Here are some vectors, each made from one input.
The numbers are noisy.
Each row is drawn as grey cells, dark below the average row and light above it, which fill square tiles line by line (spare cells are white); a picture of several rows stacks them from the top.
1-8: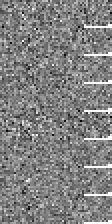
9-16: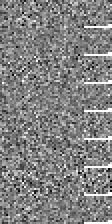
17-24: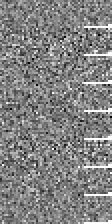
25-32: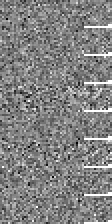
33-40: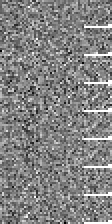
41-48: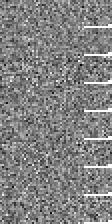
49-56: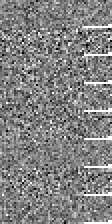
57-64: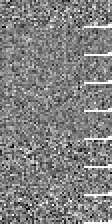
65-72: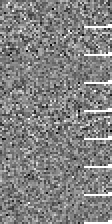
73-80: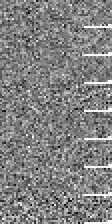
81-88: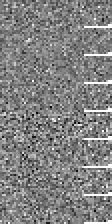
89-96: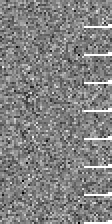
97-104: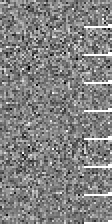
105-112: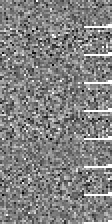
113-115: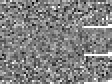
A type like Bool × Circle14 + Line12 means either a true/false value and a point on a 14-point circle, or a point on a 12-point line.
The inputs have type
Bool × Bool × Bool + Line6 × Line6 × Line6.
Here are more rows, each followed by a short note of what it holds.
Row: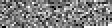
a point on each of three 6-point lines
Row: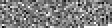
a point on each of three 6-point lines
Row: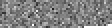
a point on each of three 6-point lines
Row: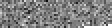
three true/false values
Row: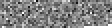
three true/false values
